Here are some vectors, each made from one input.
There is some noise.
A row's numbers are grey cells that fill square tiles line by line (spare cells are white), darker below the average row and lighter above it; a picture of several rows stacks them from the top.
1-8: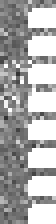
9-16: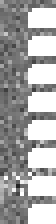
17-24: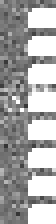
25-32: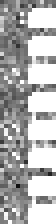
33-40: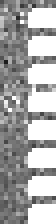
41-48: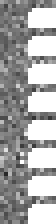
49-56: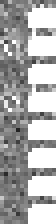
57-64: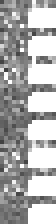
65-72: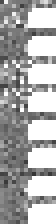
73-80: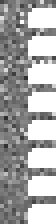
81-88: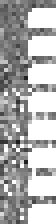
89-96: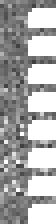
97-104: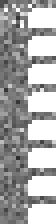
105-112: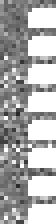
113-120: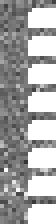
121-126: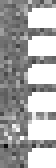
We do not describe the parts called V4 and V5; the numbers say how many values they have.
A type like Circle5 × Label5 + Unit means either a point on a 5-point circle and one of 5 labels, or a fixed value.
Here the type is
Bool × (Line6 + V4) + V5.
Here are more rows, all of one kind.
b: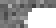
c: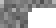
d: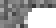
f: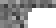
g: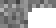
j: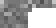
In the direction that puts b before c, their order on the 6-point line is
g, d, b, f, c, j.
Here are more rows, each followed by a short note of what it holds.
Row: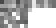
a value of V5
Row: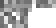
a value of V5
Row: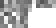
a value of V5
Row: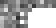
a value of V5
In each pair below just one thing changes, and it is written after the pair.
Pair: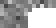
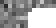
the true/false value
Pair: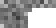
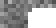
the value of V4
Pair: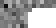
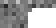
the value of V4
